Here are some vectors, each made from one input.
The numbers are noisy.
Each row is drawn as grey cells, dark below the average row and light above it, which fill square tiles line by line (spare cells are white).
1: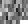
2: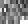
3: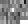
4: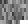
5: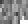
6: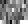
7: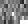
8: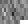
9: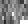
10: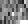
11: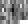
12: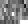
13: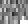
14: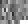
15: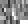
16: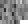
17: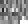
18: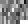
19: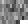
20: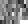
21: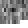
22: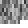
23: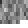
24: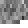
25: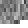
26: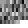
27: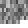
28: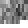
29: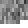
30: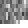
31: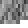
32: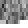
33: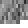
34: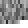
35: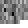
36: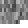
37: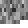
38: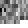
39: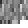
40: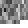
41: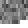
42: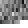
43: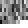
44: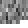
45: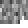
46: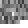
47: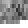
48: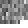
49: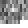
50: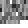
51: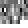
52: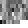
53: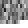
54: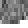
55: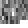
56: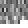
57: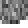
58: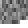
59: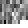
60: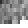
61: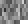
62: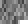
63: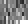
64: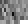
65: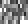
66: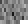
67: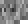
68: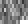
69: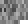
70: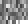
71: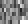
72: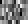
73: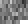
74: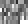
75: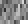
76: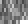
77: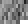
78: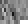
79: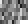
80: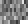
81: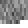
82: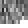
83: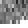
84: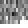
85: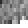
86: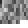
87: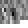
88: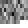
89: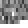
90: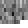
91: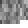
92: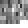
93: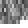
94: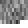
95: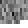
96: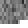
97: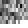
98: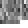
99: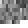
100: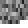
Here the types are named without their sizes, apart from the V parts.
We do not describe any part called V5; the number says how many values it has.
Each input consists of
a value of V5, together with either a point on a circle, or a label.
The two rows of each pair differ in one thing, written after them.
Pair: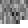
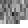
the label
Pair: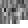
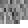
the value of V5
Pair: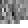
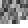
the value of V5
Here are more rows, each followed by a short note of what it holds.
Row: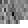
a label and a value of V5
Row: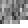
a point on a circle and a value of V5
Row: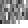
a point on a circle and a value of V5
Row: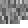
a point on a circle and a value of V5
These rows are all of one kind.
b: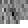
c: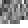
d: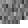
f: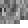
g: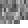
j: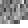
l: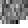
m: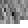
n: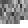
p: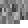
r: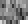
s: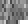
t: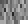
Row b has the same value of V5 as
m, n and t.
